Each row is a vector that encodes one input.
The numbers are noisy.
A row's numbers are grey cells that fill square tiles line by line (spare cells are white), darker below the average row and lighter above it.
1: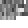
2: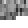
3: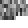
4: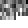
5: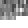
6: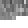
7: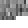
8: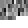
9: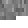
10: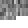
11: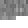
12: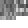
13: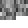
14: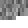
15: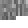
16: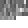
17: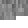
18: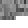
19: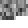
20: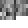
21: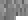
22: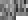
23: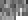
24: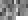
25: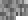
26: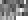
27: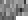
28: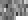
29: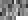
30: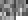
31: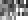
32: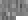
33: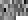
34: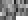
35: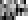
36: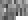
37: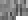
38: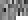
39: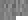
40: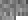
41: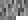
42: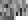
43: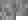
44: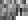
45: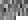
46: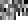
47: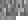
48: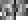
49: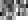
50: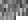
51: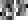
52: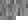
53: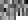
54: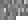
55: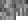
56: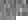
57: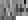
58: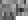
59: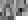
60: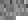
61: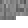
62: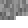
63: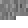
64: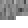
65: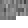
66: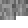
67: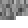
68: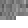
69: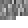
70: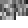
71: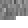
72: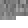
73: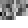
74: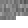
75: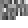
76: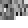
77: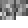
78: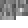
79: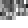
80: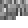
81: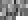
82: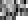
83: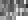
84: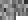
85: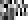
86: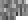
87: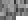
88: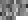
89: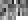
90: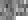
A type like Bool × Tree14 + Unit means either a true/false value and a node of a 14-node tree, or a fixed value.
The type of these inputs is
(Bool × Bool × Bool × Bool + Unit) × Line7.
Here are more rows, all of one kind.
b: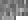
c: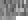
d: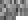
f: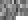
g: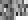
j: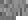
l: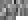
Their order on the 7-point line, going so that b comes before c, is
f, d, l, b, g, c, j.
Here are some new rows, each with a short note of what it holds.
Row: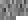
a point on a 7-point line
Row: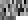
a point on a 7-point line
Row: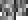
a point on a 7-point line
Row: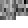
a point on a 7-point line and four true/false values
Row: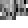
a point on a 7-point line
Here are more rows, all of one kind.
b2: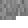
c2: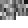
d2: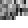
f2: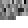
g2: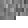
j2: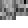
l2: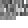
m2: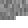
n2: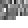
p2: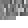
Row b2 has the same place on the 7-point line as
c2 and p2.
